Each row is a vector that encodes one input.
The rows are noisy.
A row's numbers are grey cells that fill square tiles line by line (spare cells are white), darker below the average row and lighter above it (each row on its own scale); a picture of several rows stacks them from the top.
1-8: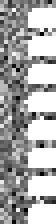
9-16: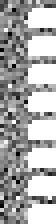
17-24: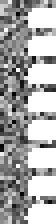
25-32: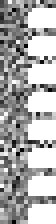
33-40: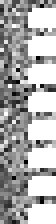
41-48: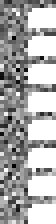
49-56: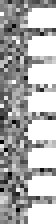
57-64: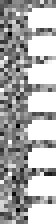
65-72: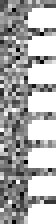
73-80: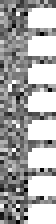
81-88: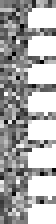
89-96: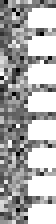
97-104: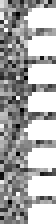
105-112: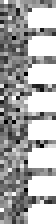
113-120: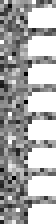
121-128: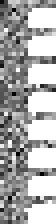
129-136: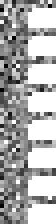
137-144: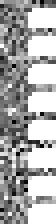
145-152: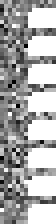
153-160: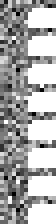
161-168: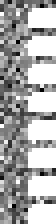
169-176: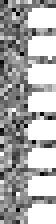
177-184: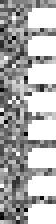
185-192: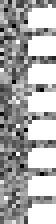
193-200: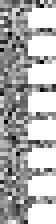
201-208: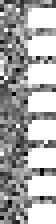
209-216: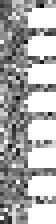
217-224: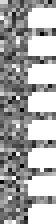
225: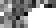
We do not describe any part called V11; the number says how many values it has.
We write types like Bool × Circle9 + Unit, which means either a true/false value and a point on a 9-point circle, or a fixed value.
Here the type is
(Line4 + Line9) × V11.
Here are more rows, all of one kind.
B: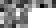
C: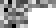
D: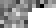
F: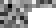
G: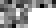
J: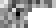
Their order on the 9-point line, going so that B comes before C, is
B, G, D, C, J, F.
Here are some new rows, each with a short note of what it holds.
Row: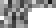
a point on a 9-point line and a value of V11
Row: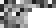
a point on a 9-point line and a value of V11
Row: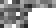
a point on a 4-point line and a value of V11
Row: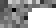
a point on a 4-point line and a value of V11
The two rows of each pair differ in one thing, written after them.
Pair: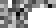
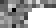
the value of V11
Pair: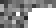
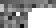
the place on the 4-point line
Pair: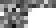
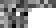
the value of V11
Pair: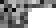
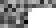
the place on the 4-point line
